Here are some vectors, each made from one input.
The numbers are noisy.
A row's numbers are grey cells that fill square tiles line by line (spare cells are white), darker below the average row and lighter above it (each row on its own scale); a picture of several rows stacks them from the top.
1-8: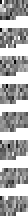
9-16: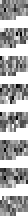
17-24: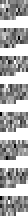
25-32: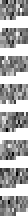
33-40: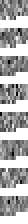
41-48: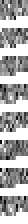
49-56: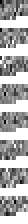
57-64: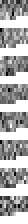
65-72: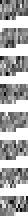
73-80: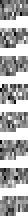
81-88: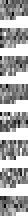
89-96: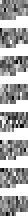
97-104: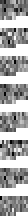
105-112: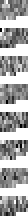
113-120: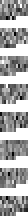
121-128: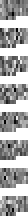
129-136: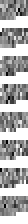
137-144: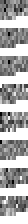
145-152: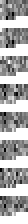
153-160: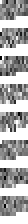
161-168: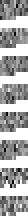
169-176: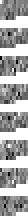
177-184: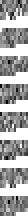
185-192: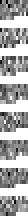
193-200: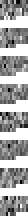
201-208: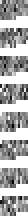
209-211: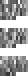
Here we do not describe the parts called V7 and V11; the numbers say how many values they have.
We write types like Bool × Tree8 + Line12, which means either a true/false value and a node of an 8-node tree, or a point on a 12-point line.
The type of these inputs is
Bool × Line8 + (Line5 + V7) × V11.
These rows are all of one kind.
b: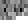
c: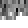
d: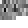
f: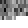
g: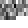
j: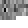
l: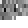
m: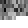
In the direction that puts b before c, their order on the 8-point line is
l, d, j, g, b, f, m, c.
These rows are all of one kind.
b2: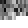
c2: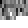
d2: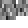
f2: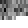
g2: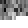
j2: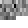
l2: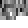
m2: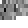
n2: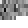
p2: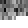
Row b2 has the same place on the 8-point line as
c2, g2, l2 and p2.
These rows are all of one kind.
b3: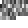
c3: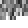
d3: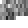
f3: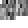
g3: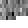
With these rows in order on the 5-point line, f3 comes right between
b3 and g3.
